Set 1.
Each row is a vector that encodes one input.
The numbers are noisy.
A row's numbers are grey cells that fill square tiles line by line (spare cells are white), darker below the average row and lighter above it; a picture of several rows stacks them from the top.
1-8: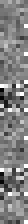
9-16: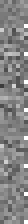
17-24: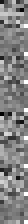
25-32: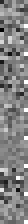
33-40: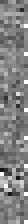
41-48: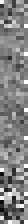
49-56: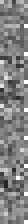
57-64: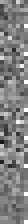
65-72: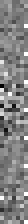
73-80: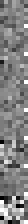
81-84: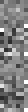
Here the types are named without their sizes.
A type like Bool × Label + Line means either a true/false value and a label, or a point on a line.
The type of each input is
(Bool × Bool × Bool × Bool + Unit) × Line.
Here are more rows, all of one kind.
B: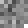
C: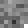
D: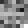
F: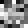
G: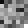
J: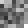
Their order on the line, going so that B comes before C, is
B, G, F, D, C, J.
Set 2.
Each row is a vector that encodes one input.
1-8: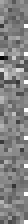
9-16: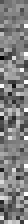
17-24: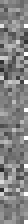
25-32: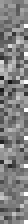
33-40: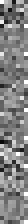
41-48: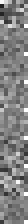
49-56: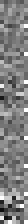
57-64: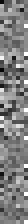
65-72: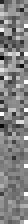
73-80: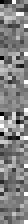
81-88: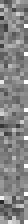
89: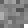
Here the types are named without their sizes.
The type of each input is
Bool × Bool × Bool × Bool + Line.
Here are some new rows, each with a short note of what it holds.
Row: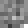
four true/false values
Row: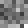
four true/false values
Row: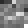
a point on a line
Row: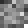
a point on a line
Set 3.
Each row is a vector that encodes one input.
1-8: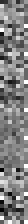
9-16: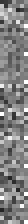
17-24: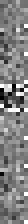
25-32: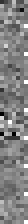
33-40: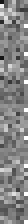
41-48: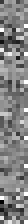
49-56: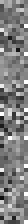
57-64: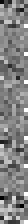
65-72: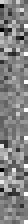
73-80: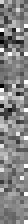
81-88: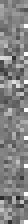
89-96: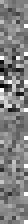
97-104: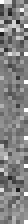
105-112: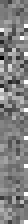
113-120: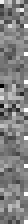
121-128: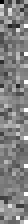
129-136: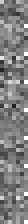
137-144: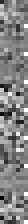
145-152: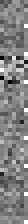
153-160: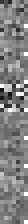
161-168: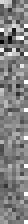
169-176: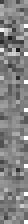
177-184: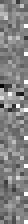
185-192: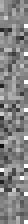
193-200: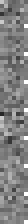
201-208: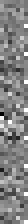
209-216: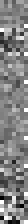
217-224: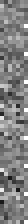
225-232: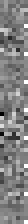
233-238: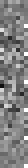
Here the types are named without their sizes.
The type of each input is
(Bool × Bool × Bool × Bool + Unit) × Line.
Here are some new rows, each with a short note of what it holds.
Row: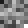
a point on a line and four true/false values
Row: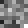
a point on a line and four true/false values
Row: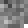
a point on a line
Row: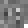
a point on a line
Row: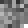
a point on a line
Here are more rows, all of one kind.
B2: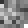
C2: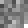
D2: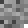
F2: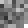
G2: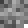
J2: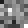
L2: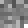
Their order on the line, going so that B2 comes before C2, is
J2, F2, B2, G2, C2, L2, D2.
